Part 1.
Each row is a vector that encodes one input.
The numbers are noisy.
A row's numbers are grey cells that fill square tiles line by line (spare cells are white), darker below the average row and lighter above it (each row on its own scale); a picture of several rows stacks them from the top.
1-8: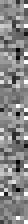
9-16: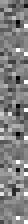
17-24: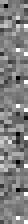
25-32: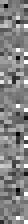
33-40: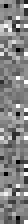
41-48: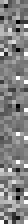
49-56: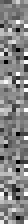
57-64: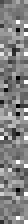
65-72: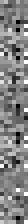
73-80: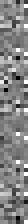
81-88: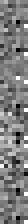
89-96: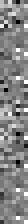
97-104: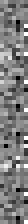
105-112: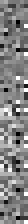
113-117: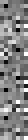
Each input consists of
either a point on a 14-point circle, or a point on a 9-point line.
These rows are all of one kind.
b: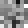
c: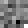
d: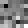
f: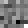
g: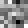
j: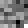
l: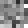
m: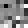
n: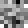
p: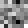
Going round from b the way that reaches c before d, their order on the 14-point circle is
b, n, p, g, j, c, f, d, m, l.
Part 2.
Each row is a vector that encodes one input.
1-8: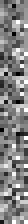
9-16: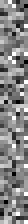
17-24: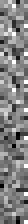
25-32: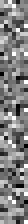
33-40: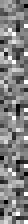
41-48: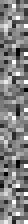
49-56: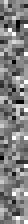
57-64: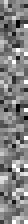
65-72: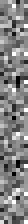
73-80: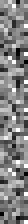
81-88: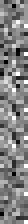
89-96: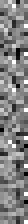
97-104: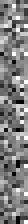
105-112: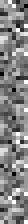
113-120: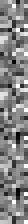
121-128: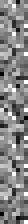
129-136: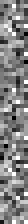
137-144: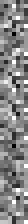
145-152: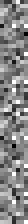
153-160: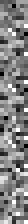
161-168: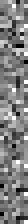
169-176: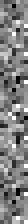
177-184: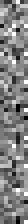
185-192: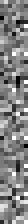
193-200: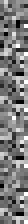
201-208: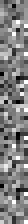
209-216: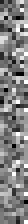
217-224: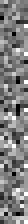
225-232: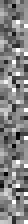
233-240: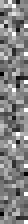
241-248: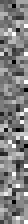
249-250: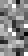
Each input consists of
either a point on a 14-point circle, or a point on a 10-point line.
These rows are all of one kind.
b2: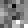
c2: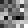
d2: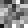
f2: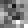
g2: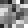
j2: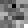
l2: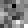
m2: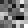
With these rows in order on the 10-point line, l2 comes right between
b2 and f2.
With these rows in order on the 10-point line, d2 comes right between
b2 and g2.
